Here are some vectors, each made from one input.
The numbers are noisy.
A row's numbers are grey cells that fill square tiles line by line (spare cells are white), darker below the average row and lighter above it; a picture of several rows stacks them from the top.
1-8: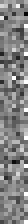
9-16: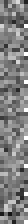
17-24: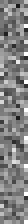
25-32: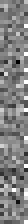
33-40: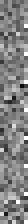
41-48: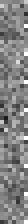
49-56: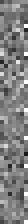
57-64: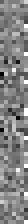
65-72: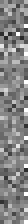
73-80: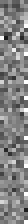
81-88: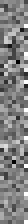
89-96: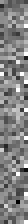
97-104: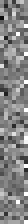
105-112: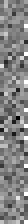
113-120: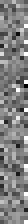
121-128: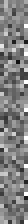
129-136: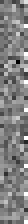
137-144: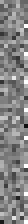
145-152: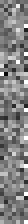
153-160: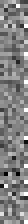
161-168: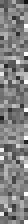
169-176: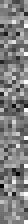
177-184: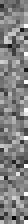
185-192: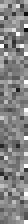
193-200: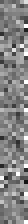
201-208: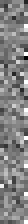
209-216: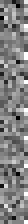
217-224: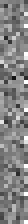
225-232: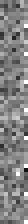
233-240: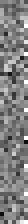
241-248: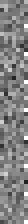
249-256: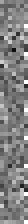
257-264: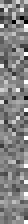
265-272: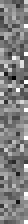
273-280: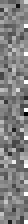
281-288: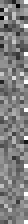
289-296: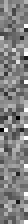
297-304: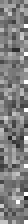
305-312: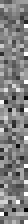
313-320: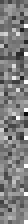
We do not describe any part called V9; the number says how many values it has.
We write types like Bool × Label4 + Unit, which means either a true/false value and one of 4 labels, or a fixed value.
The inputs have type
List2(Bool × V9).
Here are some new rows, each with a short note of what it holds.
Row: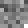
a list of two items
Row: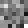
a list of one item
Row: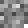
a list of one item
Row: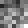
a list of two items
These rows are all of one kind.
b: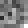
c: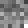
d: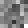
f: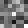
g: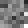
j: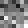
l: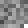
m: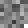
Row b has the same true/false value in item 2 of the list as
f and g.
